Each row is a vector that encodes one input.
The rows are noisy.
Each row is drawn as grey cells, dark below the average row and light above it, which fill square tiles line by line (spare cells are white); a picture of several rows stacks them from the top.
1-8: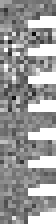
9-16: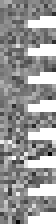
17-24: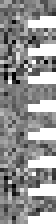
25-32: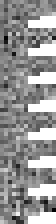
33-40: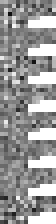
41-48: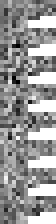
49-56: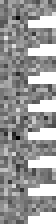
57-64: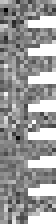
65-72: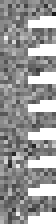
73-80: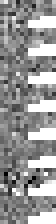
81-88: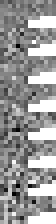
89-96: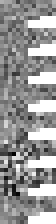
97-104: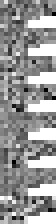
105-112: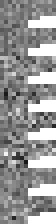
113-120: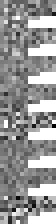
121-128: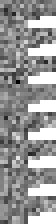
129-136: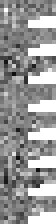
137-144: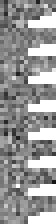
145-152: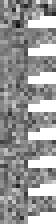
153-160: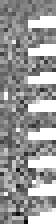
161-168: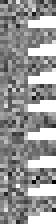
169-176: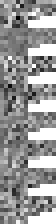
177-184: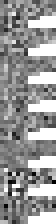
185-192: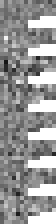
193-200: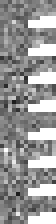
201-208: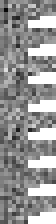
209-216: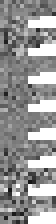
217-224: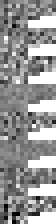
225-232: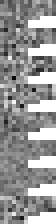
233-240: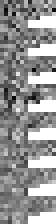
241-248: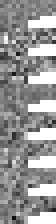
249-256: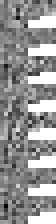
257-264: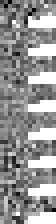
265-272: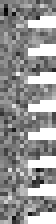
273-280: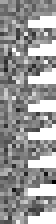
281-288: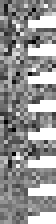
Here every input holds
three true/false values, together with either a point on a 5-point circle, or a node of a 20-node tree.
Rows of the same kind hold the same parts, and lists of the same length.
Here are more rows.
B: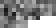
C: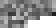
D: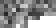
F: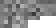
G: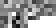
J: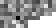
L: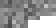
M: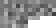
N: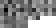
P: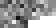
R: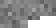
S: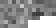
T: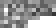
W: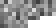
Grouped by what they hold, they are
B, C, F, J, L, M, P, R, T, W
D, G, N, S

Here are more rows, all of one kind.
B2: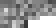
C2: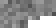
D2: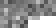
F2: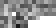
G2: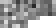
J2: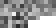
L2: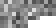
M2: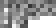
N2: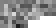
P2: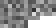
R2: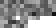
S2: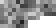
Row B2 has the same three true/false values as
L2 and M2.
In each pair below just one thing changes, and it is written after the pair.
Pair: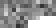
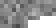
one of the three true/false values
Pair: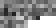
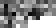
one of the three true/false values
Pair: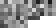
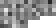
the node of the tree
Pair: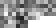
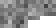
the node of the tree
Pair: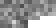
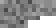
the node of the tree
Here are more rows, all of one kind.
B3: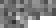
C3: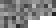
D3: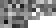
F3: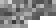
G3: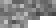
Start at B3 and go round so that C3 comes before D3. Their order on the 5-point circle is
B3, C3, G3, F3, D3.
